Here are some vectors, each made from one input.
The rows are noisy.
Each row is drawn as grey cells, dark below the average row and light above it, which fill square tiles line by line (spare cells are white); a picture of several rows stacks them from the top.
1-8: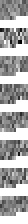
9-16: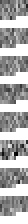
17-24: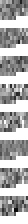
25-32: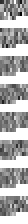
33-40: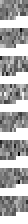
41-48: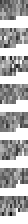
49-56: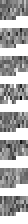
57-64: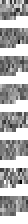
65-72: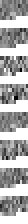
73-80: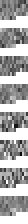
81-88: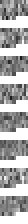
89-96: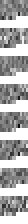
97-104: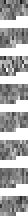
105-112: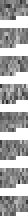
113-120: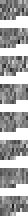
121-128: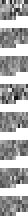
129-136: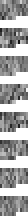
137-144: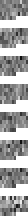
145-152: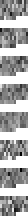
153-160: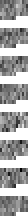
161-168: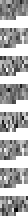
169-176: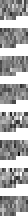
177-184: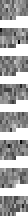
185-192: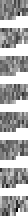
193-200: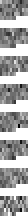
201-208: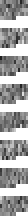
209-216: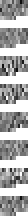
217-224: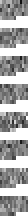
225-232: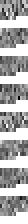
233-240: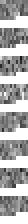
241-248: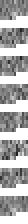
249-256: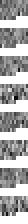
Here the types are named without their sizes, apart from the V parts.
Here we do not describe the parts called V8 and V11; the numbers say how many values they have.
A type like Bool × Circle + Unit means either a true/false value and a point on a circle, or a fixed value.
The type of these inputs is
Tree × (Tree + V11) + V8.
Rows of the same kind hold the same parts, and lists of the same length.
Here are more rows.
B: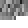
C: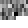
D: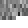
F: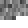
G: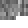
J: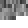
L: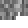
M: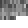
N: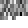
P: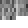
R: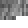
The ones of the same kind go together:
B, D, P
C, N
F, G, J, L, M, R

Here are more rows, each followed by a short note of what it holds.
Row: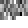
a value of V8
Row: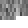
a node of a tree and a value of V11
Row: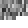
a value of V8
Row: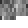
a node of each of two trees
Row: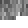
a node of each of two trees
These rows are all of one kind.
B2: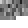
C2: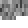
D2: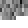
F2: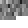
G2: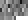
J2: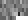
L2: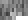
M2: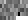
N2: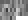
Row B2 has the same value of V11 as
F2, J2 and M2.
